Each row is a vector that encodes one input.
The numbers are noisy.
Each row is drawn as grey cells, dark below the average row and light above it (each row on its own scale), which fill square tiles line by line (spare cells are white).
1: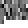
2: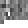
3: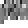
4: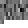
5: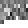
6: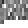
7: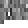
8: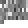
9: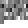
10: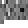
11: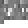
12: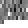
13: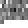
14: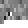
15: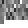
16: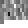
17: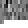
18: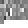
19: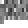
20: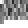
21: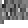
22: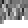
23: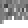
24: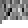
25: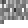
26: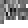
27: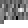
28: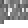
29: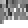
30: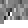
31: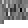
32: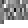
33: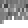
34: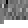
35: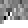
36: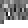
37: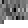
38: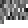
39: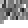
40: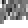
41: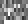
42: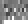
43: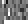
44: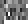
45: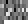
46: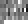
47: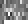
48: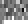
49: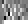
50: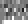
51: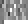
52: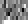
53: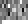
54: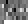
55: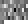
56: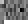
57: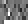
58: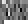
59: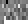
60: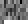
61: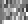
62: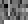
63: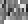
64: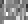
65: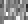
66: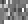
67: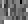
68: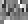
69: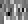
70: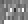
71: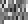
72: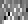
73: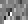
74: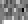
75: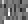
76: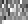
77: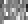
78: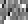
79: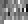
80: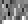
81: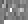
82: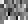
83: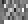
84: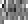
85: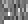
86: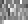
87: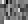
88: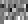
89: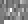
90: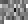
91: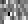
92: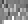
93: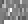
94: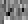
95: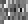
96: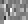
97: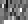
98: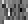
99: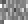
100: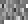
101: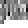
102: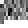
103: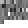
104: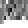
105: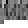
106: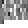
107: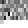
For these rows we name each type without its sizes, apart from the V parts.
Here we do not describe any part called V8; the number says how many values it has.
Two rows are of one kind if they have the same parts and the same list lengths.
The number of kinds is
2.
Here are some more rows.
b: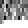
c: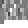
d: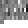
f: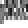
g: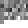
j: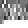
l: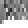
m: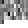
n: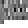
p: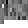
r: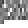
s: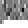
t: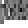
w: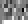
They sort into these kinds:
b, c, d, f, g, j, l, m, s, w
n, p, r, t

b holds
a value of V8.
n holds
a label and a point on a line.
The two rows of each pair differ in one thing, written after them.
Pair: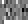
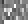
the label
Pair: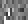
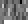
the place on the line
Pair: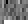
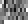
the place on the line
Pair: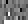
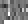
the label
